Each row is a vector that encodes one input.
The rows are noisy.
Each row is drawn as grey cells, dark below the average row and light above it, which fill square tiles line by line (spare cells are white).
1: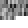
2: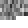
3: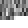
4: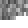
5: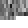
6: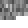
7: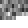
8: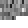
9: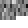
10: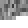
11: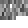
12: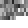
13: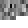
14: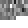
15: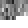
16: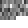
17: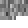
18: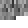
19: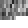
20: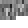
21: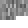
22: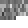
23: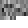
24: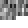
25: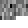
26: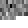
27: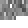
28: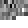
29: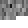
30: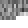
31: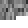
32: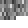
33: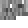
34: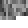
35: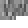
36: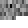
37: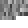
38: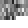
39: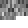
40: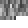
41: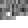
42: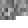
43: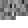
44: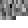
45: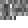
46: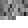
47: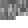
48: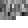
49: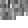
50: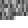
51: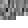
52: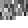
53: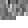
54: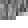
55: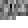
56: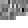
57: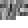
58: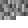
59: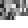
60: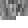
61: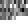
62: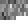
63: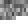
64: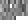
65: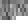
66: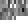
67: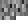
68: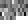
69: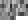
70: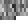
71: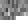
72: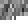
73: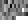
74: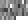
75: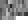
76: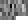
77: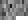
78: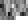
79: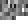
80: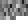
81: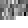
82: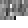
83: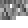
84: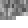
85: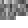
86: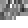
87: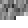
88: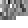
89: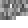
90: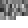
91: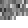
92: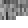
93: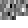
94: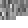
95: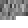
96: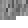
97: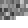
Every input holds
three true/false values, together with either a point on a 5-point line, or a point on a 7-point line.
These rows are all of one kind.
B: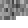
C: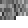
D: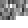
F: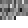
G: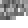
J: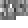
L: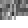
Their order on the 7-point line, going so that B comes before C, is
D, B, L, G, J, C, F.
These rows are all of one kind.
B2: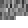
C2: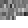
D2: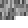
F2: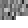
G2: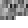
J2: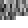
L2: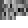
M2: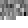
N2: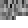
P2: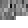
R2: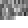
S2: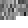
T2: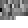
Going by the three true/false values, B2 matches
N2 and P2.
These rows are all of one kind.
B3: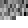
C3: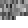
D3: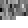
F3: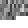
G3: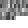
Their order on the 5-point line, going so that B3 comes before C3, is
G3, D3, F3, B3, C3.
